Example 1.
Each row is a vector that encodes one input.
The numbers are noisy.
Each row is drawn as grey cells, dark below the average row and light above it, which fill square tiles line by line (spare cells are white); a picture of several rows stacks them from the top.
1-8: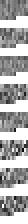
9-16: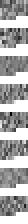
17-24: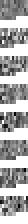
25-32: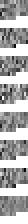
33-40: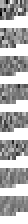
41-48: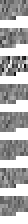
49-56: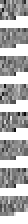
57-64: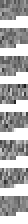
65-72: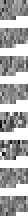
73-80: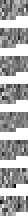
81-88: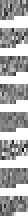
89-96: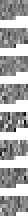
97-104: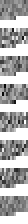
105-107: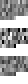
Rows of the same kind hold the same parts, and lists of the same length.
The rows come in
2 kinds.
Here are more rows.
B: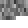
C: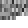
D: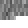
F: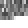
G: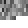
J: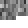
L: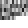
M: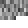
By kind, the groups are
B, D, F, G, J, M
C, L

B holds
a node of an 8-node tree and a node of a 13-node tree.
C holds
a fixed value.
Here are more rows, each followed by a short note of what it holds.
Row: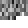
a fixed value
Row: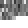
a node of an 8-node tree and a node of a 13-node tree
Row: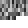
a fixed value
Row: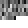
a node of an 8-node tree and a node of a 13-node tree
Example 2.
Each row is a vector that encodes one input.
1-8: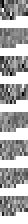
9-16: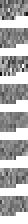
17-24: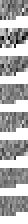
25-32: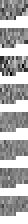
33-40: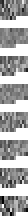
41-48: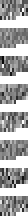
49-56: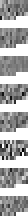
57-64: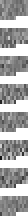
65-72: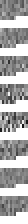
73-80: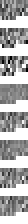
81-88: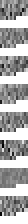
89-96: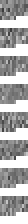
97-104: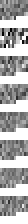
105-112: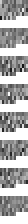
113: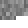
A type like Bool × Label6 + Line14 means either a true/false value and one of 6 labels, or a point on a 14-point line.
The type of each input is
Bool × Circle8 + Unit.
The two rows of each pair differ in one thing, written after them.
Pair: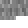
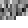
the true/false value
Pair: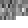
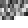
the place on the 8-point circle
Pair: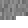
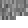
the place on the 8-point circle
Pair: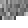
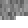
the true/false value
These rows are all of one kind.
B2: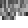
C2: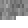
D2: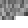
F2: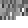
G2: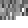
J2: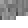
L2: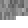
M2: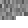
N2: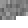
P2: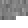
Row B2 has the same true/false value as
C2, D2 and L2.
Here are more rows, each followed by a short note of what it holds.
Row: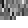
a fixed value
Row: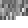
a point on an 8-point circle and a true/false value
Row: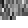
a fixed value
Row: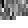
a fixed value
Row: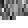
a fixed value
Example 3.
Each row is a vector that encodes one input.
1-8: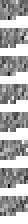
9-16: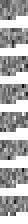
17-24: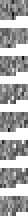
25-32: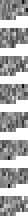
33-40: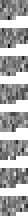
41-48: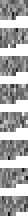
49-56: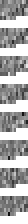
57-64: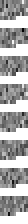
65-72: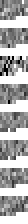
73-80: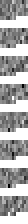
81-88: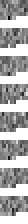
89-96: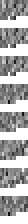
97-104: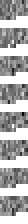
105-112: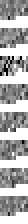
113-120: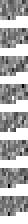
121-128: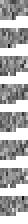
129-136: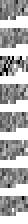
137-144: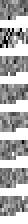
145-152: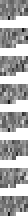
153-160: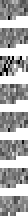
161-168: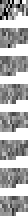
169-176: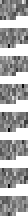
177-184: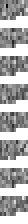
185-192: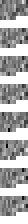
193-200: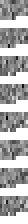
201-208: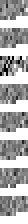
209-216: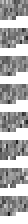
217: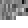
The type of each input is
List2(Circle14).
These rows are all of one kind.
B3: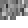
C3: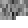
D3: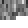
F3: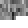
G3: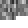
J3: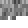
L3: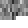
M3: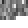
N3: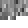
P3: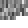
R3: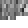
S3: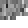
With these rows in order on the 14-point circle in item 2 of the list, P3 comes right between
D3 and F3.
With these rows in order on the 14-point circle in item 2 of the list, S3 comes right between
F3 and J3.
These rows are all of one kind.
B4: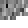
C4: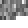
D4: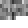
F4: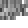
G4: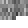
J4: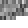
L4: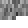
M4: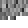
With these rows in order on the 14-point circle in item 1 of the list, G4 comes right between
D4 and L4.
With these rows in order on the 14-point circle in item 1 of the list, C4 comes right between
D4 and J4.
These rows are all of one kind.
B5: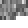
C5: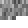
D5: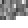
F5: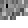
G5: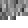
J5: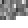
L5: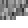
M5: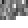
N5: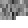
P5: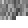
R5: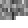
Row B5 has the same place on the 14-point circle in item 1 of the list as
D5, J5 and M5.
